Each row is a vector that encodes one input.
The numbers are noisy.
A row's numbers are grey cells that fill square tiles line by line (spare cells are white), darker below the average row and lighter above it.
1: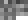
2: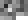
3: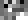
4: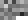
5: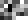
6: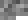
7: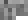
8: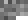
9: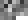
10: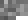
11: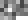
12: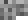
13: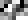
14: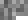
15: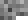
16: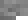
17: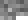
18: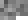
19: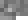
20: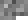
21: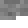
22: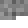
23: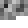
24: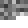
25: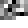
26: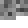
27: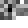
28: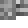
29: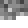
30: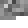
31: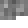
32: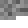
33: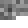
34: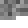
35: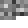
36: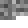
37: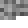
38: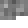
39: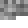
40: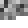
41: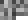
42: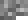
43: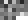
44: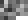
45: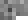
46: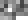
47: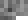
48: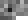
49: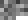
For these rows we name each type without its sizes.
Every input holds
a point on a line and a true/false value.
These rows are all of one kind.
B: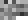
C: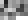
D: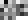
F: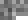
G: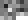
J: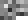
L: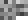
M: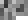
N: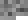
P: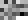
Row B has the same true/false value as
C, G, N and P.
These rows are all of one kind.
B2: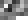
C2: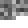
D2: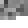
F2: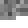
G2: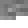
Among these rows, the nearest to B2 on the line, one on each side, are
C2 and G2.
